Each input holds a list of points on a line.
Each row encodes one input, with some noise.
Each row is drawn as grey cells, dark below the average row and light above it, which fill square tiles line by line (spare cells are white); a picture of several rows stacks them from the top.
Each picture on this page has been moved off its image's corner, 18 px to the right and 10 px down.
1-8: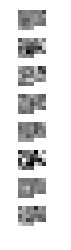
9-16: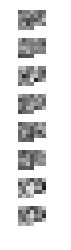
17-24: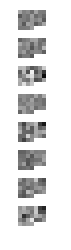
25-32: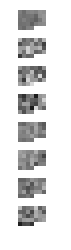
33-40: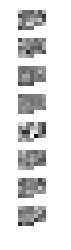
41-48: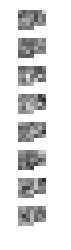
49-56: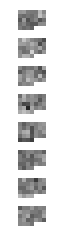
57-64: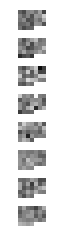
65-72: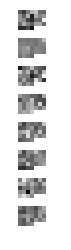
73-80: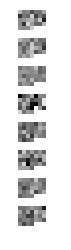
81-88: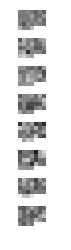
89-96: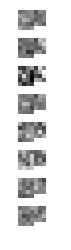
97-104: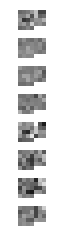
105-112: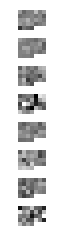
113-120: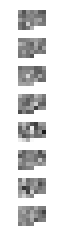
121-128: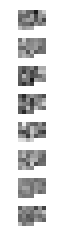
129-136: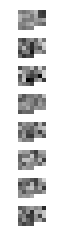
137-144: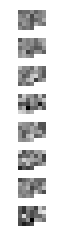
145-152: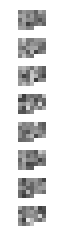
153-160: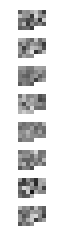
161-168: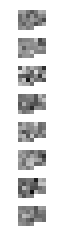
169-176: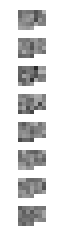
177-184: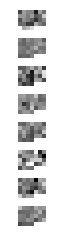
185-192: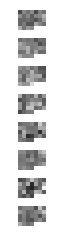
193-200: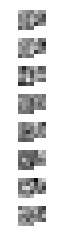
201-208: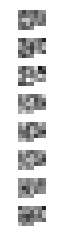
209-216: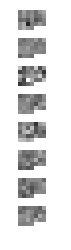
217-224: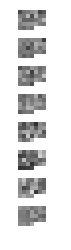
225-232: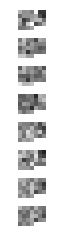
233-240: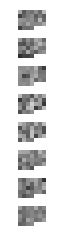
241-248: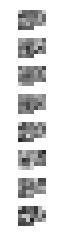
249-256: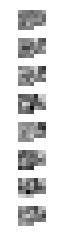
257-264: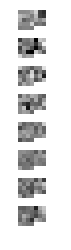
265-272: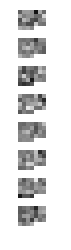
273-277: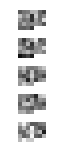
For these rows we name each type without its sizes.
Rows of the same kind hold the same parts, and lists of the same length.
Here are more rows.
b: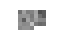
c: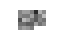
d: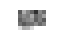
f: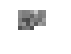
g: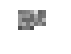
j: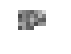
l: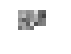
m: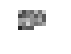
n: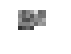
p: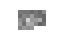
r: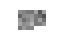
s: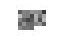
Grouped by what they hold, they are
b, d, j, p, s
c
f, g, l, m, n, r

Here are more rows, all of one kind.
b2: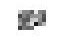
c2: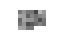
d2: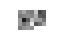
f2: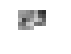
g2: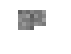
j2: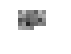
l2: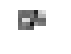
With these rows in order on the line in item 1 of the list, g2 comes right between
d2 and l2.
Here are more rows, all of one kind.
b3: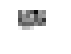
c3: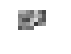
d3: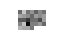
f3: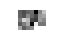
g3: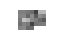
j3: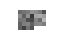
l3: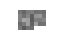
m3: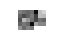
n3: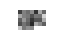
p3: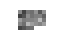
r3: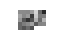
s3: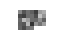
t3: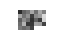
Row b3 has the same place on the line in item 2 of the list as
c3, j3 and s3.
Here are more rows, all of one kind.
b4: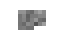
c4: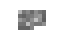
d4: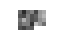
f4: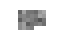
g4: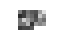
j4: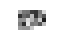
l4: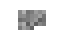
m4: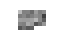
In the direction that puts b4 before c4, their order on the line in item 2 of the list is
b4, j4, m4, c4, l4, f4, g4, d4.
